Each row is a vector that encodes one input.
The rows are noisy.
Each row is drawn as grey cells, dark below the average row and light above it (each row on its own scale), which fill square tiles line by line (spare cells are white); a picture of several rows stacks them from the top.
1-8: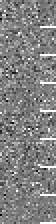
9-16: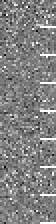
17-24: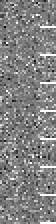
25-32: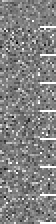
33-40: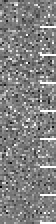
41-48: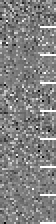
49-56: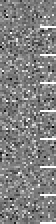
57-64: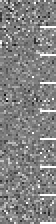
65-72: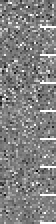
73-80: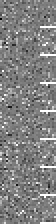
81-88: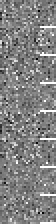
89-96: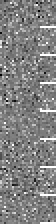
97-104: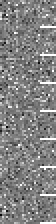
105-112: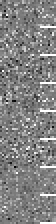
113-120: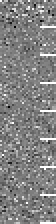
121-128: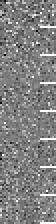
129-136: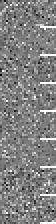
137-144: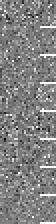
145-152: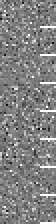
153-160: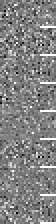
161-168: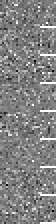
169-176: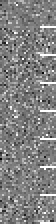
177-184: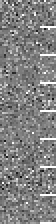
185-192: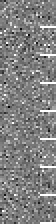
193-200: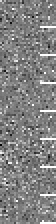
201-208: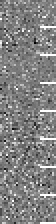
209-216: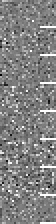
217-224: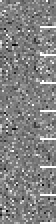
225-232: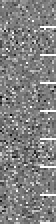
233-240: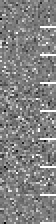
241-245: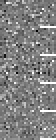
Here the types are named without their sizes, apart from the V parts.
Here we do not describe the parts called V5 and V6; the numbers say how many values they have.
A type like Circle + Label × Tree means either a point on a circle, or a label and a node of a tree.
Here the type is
(Circle + Label) × (Tree + V5) + V6.
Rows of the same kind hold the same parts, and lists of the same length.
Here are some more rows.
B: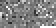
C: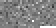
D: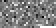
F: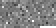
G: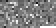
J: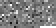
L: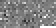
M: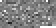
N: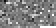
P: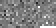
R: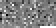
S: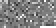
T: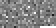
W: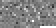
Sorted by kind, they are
B, D, L, P
C, F, W
G, N
J, M, S
R, T

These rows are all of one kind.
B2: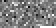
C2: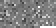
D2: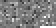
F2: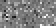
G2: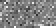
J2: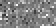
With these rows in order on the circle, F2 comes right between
D2 and J2.
